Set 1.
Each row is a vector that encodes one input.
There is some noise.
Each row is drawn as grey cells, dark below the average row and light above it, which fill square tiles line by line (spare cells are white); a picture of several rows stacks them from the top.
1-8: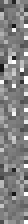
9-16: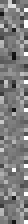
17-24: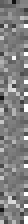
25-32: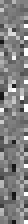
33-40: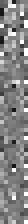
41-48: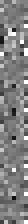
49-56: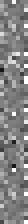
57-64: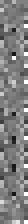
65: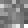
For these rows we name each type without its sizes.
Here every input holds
a point on a line.
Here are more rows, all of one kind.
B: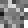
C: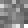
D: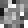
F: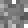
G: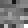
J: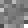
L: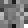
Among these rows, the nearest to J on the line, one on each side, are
C and G.
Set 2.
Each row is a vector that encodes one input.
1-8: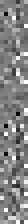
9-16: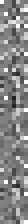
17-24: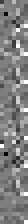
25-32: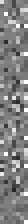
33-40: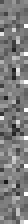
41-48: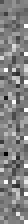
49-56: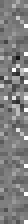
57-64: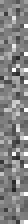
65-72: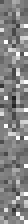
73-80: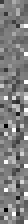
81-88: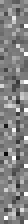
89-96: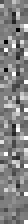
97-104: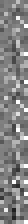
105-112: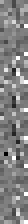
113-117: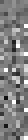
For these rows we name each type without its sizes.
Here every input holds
a point on a line.
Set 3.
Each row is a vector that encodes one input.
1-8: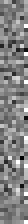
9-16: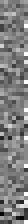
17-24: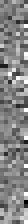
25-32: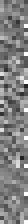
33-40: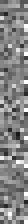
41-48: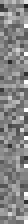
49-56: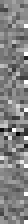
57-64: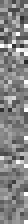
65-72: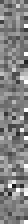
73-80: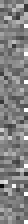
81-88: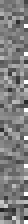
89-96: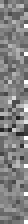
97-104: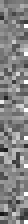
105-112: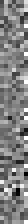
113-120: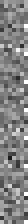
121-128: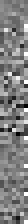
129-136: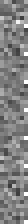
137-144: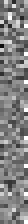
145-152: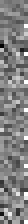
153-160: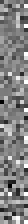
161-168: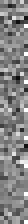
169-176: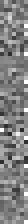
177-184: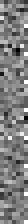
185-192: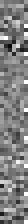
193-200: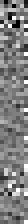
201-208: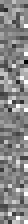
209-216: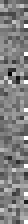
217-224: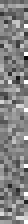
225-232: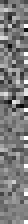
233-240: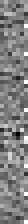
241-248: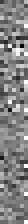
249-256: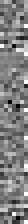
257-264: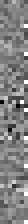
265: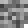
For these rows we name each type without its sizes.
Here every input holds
a label.
